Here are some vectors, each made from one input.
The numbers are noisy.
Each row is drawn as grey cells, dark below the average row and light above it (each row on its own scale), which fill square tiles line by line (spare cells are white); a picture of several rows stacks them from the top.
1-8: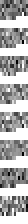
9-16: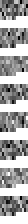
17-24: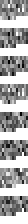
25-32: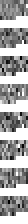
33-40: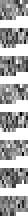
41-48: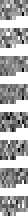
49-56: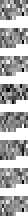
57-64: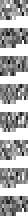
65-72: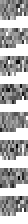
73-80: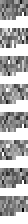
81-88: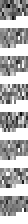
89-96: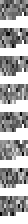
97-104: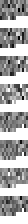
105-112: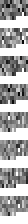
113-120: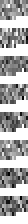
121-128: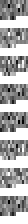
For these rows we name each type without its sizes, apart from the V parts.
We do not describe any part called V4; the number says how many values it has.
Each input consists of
a list of items, each a true/false value and a value of V4.
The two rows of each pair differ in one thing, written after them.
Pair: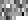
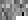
the value of V4 in item 2 of the list
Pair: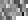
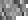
the true/false value in item 2 of the list
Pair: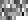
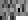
the value of V4 in item 1 of the list
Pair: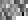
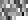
the value of V4 in item 2 of the list
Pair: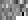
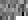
the value of V4 in item 1 of the list
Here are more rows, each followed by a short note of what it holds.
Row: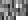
the empty list
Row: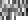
the empty list
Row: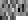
a list of two items
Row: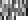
the empty list
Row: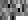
a list of two items
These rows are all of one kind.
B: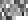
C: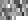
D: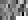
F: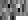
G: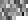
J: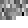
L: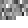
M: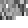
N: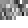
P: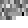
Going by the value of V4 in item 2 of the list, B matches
M and P.
